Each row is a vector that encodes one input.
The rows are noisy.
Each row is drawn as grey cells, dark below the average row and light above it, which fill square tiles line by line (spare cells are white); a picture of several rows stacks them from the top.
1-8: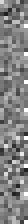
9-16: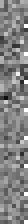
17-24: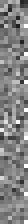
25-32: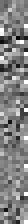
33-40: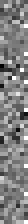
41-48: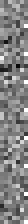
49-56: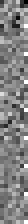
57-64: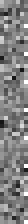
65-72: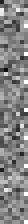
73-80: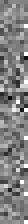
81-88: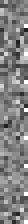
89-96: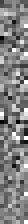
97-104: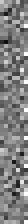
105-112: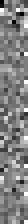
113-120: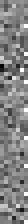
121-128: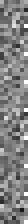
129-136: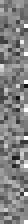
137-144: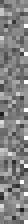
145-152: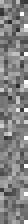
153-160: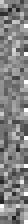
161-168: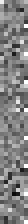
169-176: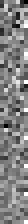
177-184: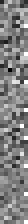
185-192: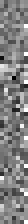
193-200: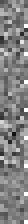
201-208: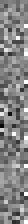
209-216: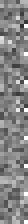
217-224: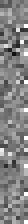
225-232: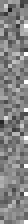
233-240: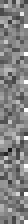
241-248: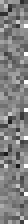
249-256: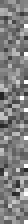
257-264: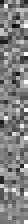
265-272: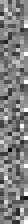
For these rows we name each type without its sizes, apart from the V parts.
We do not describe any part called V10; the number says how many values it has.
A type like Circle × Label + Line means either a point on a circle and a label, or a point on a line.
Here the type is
Bool × Bool × Bool × Bool × Bool × V10 + List(Circle).
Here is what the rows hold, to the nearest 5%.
About 70% of them hold five true/false values and a value of V10. The rest are lists of points on a circle.
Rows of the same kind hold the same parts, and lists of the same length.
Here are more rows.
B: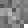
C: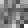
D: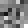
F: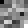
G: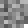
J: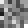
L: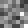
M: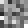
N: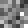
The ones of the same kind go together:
B, C, F, G
D
J, M
L, N

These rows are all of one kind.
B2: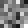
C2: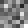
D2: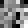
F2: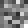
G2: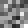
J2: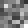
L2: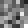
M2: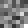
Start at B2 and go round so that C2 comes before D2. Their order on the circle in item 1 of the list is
B2, L2, M2, G2, J2, C2, F2, D2.
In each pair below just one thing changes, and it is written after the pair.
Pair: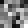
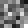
the place on the circle in item 1 of the list
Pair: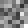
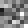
the place on the circle in item 1 of the list
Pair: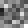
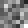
the place on the circle in item 2 of the list
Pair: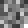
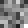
the place on the circle in item 2 of the list
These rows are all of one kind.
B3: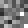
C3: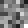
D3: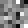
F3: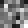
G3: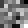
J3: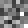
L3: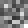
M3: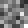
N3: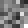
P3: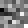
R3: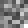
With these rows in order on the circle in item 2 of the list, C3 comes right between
B3 and M3.
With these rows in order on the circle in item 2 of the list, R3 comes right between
G3 and J3.
